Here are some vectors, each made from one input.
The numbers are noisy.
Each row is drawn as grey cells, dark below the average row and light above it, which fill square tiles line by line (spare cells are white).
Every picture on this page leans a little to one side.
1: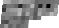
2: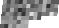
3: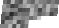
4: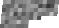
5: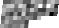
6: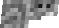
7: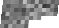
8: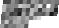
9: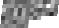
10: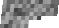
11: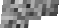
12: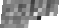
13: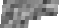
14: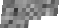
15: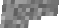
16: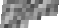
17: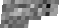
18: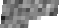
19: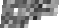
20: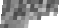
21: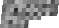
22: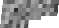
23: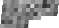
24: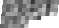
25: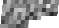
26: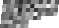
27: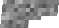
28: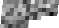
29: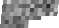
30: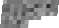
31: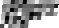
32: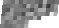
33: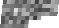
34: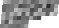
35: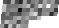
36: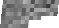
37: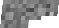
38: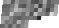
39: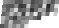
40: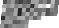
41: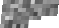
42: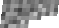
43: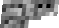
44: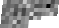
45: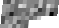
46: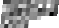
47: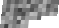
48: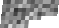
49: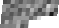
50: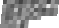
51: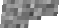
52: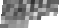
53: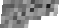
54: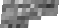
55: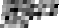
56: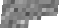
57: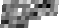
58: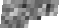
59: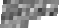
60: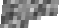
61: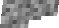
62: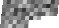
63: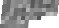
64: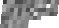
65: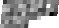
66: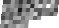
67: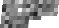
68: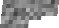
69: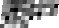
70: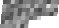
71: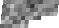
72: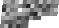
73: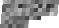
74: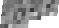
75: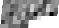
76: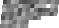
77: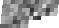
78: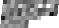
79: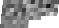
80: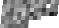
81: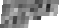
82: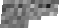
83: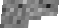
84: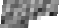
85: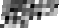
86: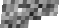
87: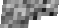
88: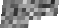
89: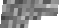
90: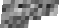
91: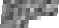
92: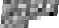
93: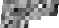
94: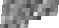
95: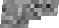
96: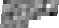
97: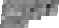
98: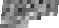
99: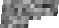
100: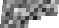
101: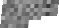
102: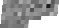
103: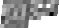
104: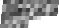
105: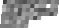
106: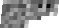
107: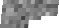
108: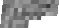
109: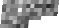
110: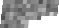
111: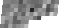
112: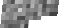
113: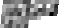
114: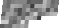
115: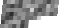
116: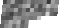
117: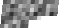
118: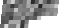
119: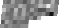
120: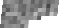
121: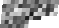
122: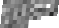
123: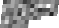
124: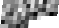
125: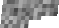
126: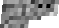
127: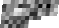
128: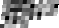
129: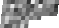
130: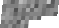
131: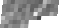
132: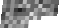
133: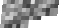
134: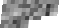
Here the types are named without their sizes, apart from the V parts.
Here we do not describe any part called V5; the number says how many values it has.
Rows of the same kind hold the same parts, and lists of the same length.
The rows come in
3 kinds.
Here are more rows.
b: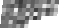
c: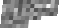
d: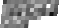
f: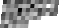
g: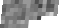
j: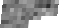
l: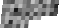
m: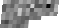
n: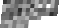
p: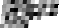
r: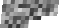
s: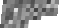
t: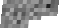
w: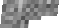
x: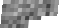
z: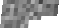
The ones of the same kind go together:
b, c, d, f, n, s
g, j, l, m, r, t, w, x, z
p

